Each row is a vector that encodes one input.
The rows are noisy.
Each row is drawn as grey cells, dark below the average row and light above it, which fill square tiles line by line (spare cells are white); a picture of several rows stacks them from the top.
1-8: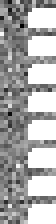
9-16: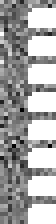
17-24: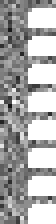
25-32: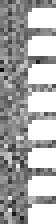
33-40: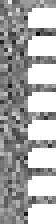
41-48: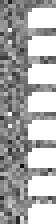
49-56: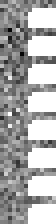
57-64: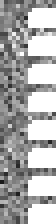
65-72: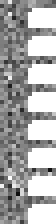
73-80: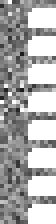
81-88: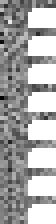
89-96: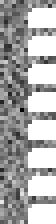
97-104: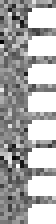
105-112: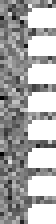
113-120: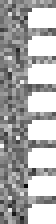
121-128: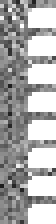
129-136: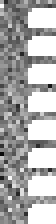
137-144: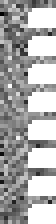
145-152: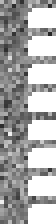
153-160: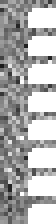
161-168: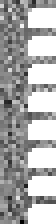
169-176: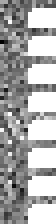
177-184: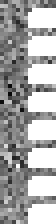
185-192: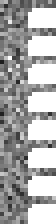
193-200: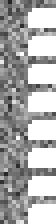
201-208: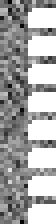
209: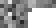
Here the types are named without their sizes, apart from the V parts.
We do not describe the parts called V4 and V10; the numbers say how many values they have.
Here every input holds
either a point on a line, or a true/false value and a value of V10, or a value of V4.
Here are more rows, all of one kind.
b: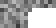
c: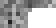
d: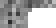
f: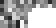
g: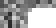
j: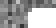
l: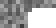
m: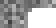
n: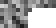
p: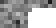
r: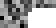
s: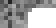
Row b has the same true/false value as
f, n and p.
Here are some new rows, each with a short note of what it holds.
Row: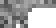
a point on a line
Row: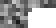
a true/false value and a value of V10
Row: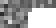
a value of V4
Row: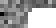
a value of V4
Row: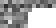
a value of V4
